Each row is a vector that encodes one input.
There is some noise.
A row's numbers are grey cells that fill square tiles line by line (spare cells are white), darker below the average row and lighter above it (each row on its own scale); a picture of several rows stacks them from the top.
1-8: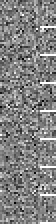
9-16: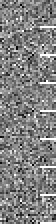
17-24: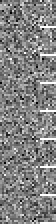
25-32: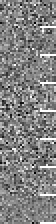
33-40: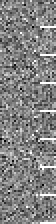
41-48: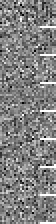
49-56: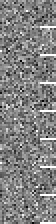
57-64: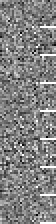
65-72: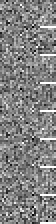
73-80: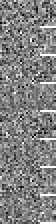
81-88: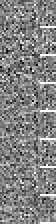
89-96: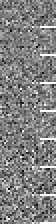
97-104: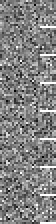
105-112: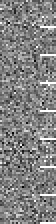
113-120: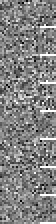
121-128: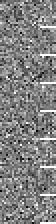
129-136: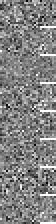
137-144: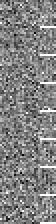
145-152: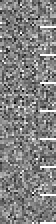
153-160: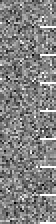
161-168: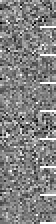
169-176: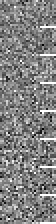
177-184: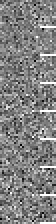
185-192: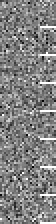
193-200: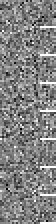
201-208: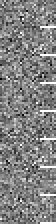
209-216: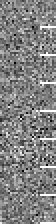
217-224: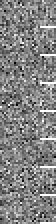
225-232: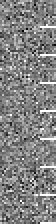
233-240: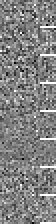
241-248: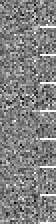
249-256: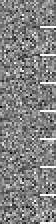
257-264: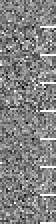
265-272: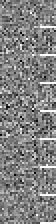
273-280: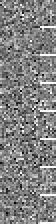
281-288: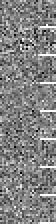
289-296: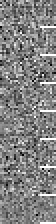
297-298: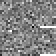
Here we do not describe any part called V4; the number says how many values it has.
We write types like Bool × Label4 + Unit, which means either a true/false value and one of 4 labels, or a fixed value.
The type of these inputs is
(Label6 × Line8 × V4 + Label7 × Label7) × Label7.
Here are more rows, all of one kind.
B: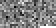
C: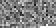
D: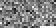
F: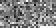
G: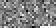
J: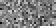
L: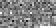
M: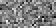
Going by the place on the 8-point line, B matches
D and F.
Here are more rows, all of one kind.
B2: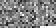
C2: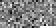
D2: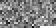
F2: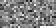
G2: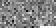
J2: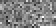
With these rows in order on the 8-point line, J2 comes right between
B2 and D2.
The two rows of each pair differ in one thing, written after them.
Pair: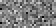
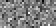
one of the two labels
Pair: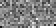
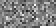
the place on the 8-point line
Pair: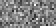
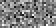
the value of V4
